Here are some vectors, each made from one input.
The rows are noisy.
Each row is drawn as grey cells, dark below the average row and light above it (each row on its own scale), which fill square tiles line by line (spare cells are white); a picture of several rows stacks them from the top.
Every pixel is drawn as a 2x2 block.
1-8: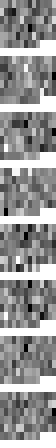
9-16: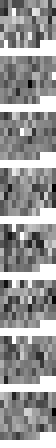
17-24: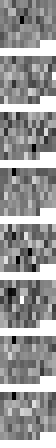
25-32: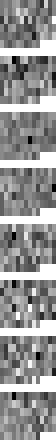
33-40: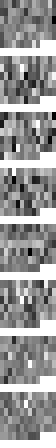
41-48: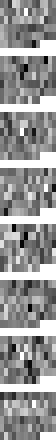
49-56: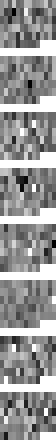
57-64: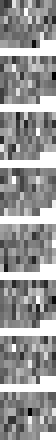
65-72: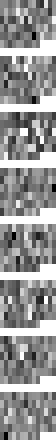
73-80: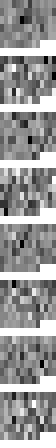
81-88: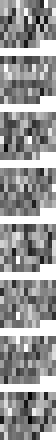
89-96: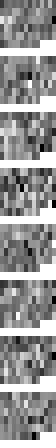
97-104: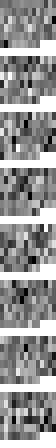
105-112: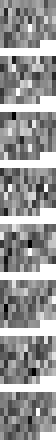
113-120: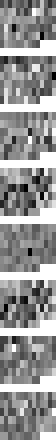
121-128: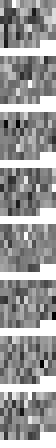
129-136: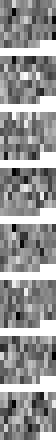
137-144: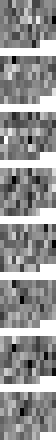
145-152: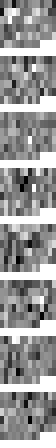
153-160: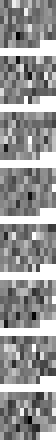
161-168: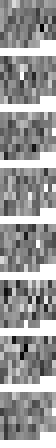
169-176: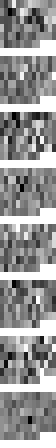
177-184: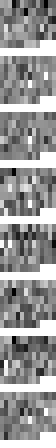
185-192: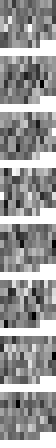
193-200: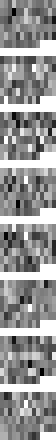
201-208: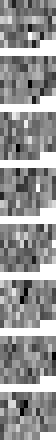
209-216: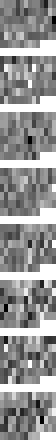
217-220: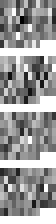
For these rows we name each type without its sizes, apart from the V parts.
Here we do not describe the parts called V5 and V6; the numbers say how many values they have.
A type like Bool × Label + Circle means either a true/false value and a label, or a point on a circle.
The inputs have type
(Bool × Bool × Bool × Bool + V5) × (Label × V6 + Line).
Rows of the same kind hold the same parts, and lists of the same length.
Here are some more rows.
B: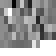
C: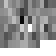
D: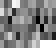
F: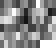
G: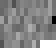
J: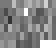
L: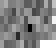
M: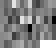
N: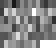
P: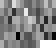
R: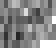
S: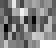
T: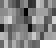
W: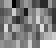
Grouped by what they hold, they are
B, F, G, N, T, W
C
D, J, L, M, P, S
R

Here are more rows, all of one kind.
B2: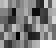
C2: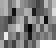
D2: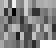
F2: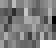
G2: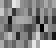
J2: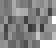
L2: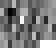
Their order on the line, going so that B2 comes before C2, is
D2, F2, G2, L2, J2, B2, C2.
